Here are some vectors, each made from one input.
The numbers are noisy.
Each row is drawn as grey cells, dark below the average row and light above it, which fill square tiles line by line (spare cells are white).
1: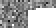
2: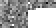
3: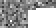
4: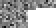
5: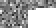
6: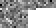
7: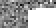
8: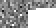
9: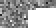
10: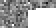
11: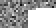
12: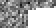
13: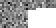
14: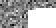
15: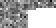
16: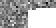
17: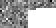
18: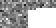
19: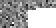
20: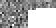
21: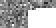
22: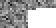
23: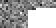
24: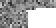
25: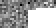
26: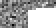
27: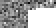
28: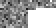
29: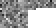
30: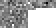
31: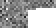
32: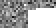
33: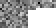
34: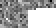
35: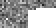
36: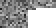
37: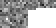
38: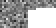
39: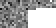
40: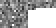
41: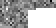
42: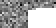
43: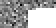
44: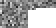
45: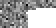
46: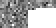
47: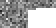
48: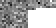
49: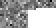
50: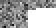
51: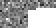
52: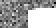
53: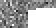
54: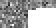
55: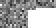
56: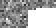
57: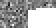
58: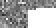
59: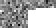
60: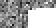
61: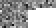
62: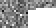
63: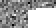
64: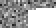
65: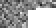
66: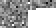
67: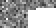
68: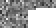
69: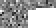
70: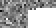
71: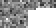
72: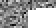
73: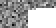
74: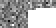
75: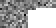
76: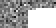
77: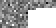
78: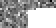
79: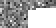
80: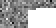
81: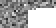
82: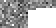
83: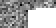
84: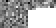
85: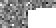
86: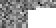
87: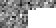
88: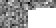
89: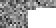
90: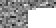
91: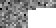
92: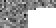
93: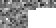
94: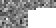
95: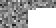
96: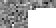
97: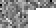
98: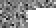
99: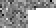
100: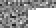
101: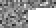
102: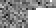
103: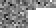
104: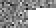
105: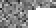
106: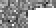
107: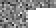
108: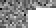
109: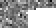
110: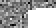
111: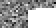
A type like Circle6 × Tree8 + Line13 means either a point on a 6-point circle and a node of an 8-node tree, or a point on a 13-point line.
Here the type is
Label4 × Line9.
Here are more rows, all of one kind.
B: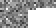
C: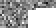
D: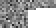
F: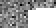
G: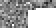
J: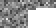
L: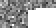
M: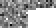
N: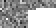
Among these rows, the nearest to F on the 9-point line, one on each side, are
J and N.
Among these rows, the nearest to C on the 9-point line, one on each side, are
D and M.
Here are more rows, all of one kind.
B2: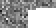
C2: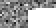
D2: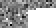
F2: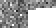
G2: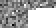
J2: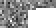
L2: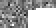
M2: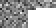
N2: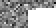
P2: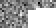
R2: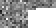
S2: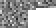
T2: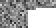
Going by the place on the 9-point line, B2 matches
C2, N2, R2 and T2.
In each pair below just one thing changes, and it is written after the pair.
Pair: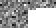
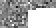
the label
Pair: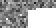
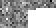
the place on the 9-point line
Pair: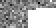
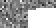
the label
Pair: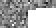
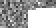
the place on the 9-point line
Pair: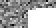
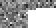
the label
